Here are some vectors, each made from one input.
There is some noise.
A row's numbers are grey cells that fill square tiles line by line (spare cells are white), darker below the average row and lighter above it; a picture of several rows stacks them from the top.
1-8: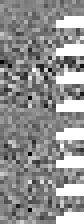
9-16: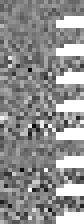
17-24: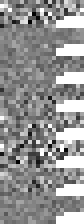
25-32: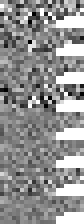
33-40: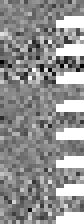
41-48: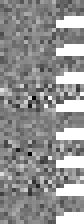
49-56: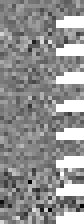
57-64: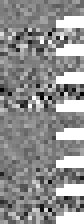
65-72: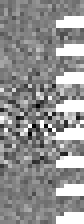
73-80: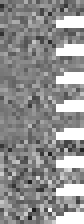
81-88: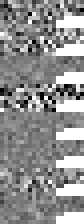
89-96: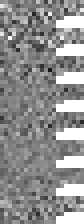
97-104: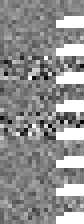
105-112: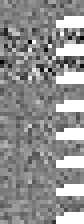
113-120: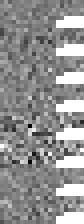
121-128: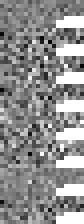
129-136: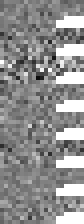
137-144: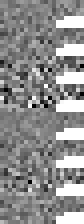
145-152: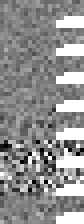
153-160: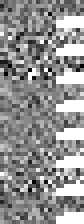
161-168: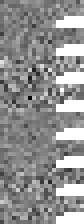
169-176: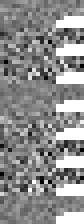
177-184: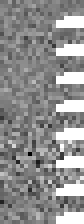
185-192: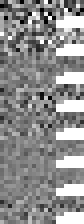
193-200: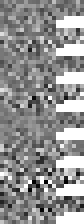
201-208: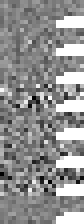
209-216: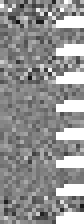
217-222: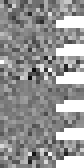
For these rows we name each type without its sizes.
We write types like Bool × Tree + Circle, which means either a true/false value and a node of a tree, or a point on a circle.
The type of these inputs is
(Bool × Bool × Bool + Unit) × Circle + Line.
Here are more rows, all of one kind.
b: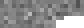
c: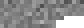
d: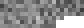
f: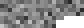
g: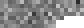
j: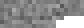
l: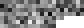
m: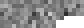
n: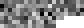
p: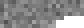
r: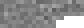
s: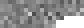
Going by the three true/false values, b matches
d and l.
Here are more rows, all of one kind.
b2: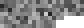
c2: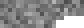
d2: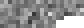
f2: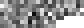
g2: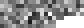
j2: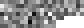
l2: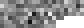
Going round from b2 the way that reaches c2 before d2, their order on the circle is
b2, j2, c2, f2, d2, g2, l2.
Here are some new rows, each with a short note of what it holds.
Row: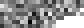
a point on a circle
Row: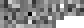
a point on a line
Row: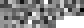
a point on a line
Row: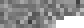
a point on a circle and three true/false values
